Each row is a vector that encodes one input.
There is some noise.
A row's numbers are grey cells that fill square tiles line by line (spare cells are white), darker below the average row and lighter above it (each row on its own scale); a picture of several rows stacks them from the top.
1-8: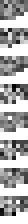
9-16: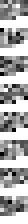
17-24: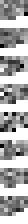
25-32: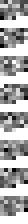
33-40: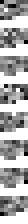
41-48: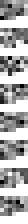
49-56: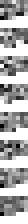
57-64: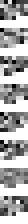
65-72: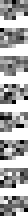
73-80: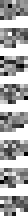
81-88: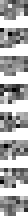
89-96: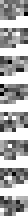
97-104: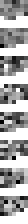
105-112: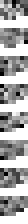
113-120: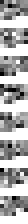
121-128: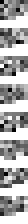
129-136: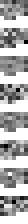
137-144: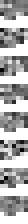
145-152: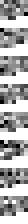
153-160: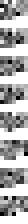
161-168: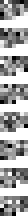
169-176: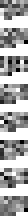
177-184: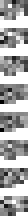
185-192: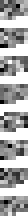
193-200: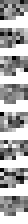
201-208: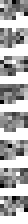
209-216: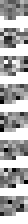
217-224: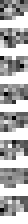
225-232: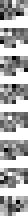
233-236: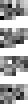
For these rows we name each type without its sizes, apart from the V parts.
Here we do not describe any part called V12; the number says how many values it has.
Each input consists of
a list of items, each a true/false value and a value of V12.
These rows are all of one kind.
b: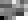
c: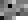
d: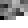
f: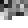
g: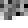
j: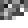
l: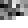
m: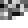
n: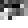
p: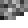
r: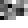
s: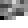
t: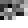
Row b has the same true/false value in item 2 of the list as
c and r.
